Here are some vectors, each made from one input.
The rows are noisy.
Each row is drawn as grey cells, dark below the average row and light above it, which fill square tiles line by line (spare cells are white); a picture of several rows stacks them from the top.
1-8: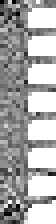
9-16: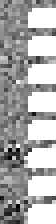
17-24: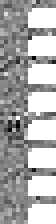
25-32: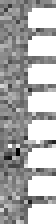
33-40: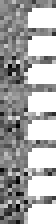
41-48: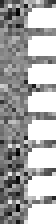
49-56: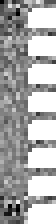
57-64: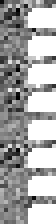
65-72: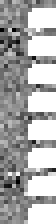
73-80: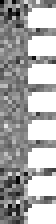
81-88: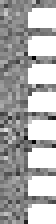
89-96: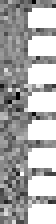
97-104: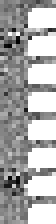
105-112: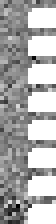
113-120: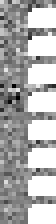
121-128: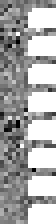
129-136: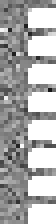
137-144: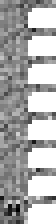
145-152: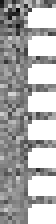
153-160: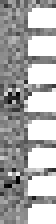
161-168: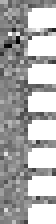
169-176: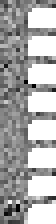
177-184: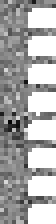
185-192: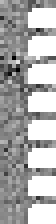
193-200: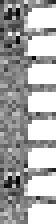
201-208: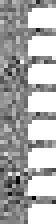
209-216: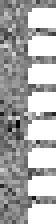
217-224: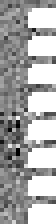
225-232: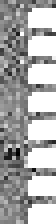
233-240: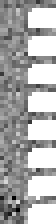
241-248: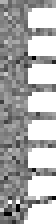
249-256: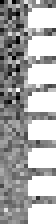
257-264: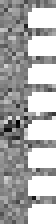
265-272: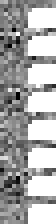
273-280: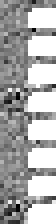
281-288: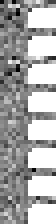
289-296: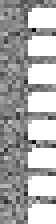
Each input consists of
either a point on each of two 7-point lines, or a list of up to three points on an 11-point circle.
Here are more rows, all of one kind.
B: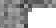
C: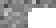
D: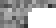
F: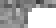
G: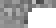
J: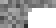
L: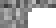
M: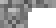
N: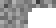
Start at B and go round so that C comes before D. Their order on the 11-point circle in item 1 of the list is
B, F, G, N, L, C, D, J, M.
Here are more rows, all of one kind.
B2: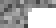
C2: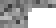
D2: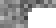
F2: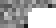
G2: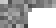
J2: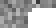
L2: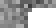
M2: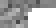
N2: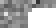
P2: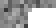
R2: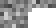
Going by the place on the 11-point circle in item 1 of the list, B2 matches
C2, M2 and P2.
